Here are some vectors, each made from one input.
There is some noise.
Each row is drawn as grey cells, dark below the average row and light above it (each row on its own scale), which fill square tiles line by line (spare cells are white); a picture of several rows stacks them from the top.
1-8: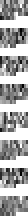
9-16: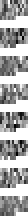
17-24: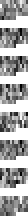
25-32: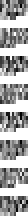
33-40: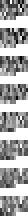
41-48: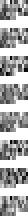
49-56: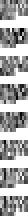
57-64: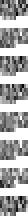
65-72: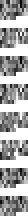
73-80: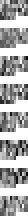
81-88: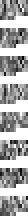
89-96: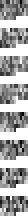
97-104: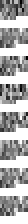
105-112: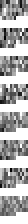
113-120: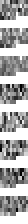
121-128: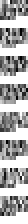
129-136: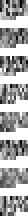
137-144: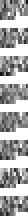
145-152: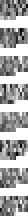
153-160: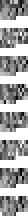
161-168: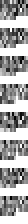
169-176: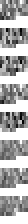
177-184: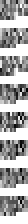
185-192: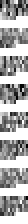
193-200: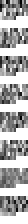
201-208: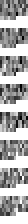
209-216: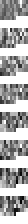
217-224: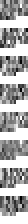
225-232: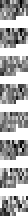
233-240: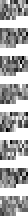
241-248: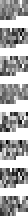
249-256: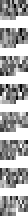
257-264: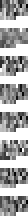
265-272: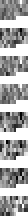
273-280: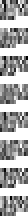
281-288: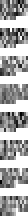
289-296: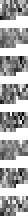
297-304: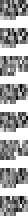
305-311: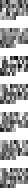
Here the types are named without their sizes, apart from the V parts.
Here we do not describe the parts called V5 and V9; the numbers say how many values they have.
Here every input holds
either a point on each of three lines, or a value of V5 and a value of V9.
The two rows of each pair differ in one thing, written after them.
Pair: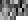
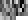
the value of V5
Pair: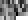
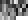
the value of V5
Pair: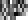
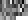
the value of V5
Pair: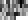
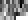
the value of V5
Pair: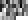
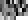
the value of V9
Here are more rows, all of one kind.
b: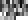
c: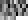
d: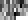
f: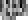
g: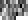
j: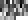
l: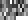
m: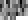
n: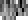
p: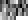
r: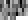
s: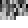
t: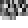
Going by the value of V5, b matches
c, j and l.
